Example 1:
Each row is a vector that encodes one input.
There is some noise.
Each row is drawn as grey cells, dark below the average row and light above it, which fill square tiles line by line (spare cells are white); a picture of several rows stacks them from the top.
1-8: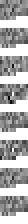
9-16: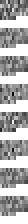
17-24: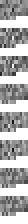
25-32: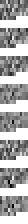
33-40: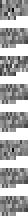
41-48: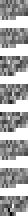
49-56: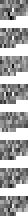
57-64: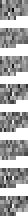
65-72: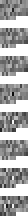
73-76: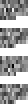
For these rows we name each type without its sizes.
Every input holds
either a point on a line, or a node of a tree.
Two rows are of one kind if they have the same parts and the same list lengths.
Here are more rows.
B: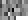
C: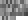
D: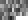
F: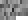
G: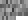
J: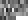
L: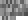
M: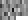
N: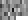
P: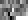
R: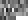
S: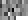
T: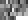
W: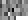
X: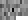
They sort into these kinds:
B, C, F, G, L, M, N, S, W, X
D, J, P, R, T

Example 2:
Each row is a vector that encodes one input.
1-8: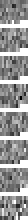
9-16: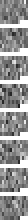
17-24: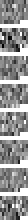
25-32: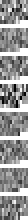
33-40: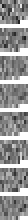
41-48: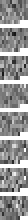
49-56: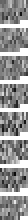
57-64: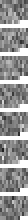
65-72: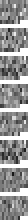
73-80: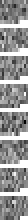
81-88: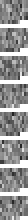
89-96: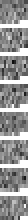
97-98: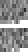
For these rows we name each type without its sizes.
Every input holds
either a point on a line, or four true/false values.
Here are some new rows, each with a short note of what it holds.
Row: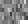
four true/false values
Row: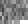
four true/false values
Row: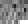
four true/false values
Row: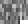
a point on a line
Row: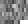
a point on a line
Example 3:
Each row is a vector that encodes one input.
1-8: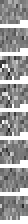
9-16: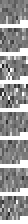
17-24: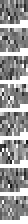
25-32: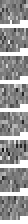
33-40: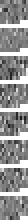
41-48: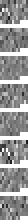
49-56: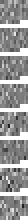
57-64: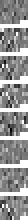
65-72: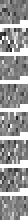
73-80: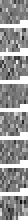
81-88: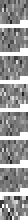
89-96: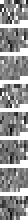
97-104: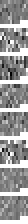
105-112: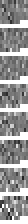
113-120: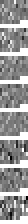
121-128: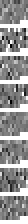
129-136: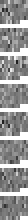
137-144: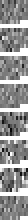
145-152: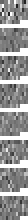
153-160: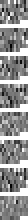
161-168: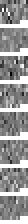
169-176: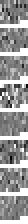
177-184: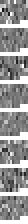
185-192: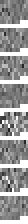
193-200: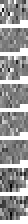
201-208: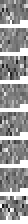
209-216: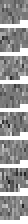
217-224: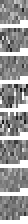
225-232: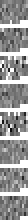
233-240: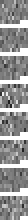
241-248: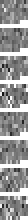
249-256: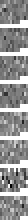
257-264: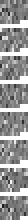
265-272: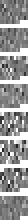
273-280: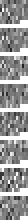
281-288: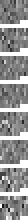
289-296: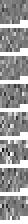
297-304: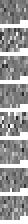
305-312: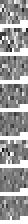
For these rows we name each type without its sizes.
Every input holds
either a point on a line, or five true/false values.
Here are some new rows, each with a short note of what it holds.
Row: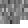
five true/false values
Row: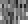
a point on a line
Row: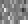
five true/false values
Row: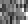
a point on a line
